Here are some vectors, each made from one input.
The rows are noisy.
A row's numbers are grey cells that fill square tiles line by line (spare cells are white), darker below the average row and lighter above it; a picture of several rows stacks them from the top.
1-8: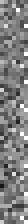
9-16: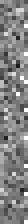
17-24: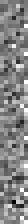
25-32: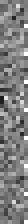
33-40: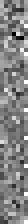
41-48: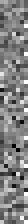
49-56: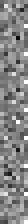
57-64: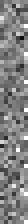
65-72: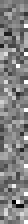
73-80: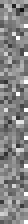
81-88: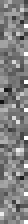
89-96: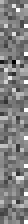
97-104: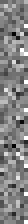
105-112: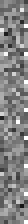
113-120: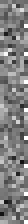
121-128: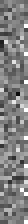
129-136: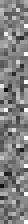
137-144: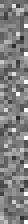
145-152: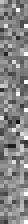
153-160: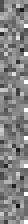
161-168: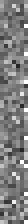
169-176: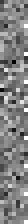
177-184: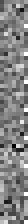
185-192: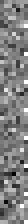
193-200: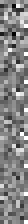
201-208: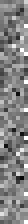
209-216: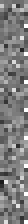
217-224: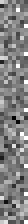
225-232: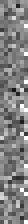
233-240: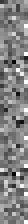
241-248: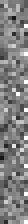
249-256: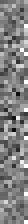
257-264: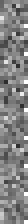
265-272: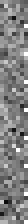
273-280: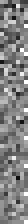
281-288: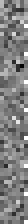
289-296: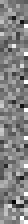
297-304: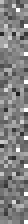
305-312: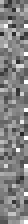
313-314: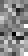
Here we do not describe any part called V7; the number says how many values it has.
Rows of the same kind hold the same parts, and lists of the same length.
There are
2 kinds of row.
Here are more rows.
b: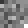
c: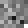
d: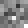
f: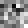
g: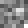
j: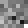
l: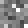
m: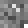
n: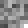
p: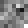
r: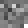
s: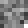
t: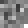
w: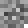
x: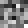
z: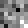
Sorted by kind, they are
b, c, d, g, j, l, m, n, p, r, s, t, w
f, x, z

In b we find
a point on a 19-point line and three true/false values.
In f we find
three true/false values and a value of V7.
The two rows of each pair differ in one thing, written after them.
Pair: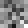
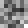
the value of V7
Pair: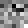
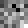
one of the three true/false values
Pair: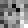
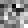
one of the three true/false values
